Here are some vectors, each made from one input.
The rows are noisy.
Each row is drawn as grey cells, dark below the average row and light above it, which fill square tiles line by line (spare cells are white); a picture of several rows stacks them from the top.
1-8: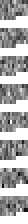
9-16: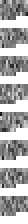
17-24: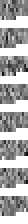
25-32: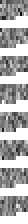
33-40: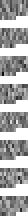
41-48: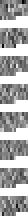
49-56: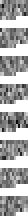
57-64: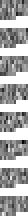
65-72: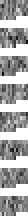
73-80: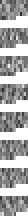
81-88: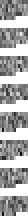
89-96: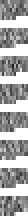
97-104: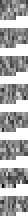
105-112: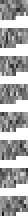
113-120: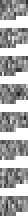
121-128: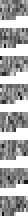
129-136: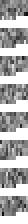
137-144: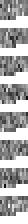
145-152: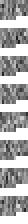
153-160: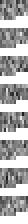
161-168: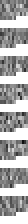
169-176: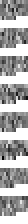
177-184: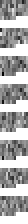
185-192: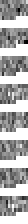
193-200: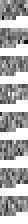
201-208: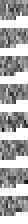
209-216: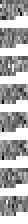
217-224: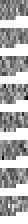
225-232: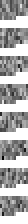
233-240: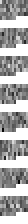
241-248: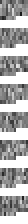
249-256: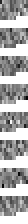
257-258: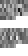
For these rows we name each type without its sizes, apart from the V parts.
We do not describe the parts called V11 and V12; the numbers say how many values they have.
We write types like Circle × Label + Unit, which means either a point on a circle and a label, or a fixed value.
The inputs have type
(Bool × V12 + V11) × Label.
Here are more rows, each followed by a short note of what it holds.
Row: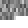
a label, a true/false value and a value of V12
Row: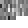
a label and a value of V11
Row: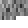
a label, a true/false value and a value of V12
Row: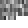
a label and a value of V11
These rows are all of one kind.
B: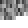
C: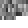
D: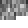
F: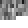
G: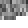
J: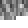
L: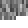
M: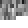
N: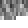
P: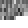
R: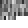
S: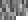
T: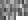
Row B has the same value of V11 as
F, J, M and N.
